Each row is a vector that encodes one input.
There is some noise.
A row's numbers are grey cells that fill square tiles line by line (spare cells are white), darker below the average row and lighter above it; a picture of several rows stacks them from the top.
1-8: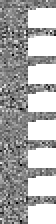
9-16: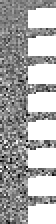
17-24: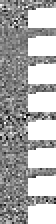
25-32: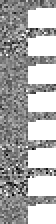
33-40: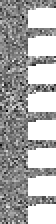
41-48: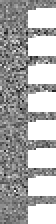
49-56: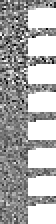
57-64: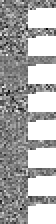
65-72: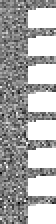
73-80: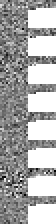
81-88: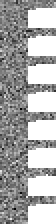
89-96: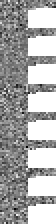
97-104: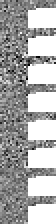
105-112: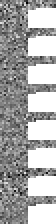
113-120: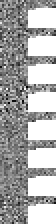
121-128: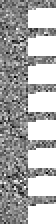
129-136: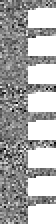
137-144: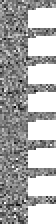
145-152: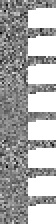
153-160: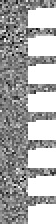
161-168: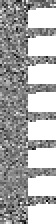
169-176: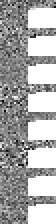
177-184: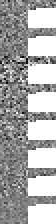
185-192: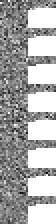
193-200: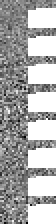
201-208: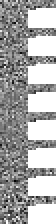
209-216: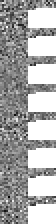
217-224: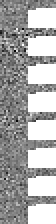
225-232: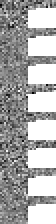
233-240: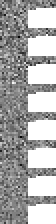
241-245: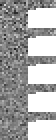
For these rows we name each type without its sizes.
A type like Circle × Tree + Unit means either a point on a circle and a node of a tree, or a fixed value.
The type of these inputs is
Circle × Circle × (Circle + Unit) + Line.
